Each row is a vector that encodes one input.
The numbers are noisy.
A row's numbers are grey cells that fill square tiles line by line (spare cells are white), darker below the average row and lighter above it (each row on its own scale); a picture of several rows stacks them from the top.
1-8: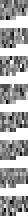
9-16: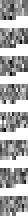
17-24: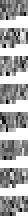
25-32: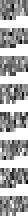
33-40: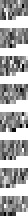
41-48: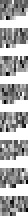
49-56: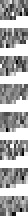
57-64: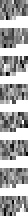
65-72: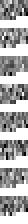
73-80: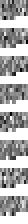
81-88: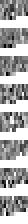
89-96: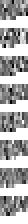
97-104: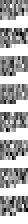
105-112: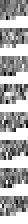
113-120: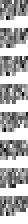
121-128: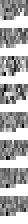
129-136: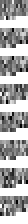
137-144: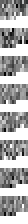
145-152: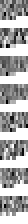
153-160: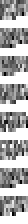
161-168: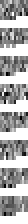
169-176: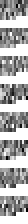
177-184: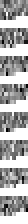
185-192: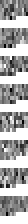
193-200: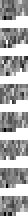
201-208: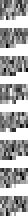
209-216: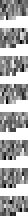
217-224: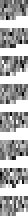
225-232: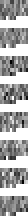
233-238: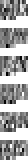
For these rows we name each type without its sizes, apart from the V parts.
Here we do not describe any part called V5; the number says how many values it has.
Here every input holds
a label and a true/false value, together with either a label and a point on a line, or a value of V5.
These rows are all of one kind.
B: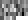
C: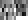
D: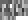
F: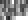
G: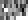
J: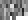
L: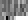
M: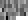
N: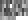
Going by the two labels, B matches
C and G.
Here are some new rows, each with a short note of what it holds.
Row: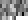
two labels, a point on a line and a true/false value
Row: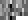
a label, a true/false value and a value of V5
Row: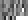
a label, a true/false value and a value of V5
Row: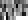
two labels, a point on a line and a true/false value
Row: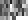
two labels, a point on a line and a true/false value
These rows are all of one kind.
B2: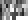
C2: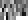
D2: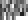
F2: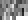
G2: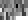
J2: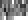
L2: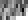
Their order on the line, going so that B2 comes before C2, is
F2, L2, B2, C2, D2, J2, G2.
